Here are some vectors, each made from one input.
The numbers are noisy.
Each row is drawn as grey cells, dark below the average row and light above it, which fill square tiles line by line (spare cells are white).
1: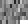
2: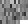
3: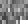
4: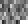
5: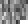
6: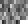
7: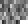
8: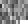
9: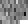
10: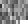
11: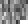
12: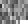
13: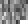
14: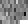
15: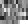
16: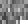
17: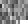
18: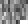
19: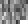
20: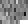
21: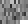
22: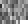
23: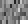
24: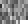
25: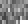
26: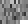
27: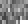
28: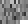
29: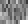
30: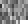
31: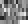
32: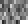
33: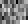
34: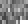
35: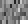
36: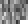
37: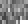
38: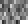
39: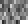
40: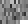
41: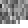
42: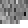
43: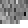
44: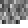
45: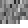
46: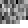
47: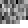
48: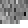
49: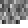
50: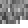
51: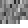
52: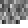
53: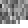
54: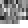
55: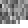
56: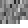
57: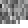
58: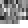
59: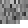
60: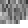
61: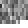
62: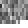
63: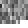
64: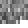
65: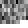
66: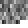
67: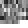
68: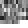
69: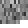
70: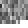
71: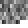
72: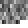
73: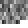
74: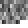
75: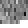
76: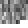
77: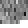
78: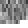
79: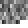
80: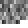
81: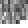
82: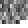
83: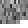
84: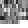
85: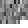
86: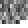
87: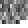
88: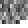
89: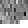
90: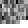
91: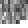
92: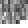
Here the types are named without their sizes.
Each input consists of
a point on a line.
